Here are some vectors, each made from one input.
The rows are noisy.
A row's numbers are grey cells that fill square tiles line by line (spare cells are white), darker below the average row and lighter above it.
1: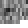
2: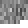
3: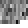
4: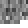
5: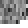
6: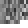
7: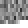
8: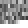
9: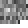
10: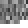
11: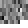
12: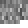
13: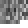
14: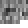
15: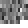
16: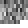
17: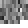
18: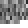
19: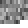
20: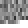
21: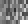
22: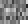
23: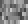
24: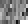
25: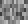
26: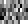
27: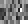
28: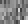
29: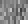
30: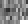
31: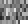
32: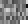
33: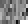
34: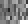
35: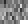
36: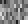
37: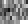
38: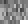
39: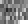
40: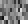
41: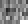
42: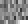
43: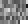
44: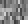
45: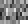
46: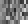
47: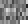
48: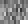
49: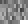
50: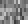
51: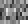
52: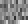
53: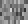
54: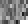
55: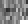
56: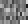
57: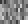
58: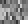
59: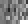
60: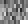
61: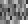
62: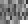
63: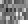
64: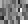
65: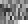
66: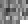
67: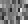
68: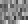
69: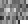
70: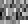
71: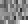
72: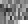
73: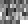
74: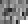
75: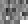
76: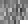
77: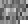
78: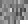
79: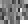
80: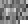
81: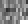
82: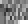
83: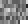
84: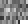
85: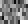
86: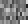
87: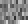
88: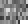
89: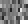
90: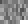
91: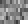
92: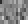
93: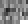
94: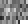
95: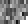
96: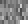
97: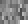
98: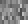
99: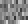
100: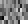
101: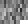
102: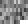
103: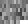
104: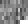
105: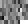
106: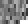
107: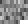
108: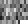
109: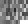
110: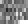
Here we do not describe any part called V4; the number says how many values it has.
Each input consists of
a true/false value, together with either a point on a 5-point line, or a list of up to two values of V4.
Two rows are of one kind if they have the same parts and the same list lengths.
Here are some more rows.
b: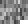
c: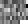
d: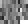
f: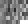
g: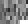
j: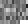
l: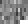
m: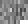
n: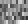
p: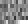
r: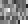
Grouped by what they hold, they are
b, l, m
c, d, j, r
f, g
n, p

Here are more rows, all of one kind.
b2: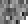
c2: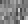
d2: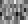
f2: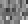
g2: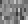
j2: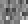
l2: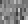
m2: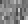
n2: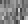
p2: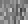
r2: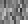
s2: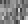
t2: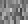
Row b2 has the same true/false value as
f2 and j2.
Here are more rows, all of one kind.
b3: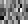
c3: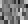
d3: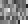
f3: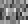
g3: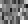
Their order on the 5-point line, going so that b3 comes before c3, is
b3, d3, c3, f3, g3.
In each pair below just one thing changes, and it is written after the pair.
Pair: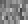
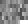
the value of V4 in item 2 of the list
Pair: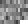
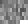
the value of V4 in item 1 of the list
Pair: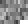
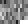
the value of V4 in item 1 of the list
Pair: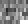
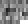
the value of V4 in item 2 of the list
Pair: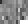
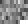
the value of V4 in item 1 of the list
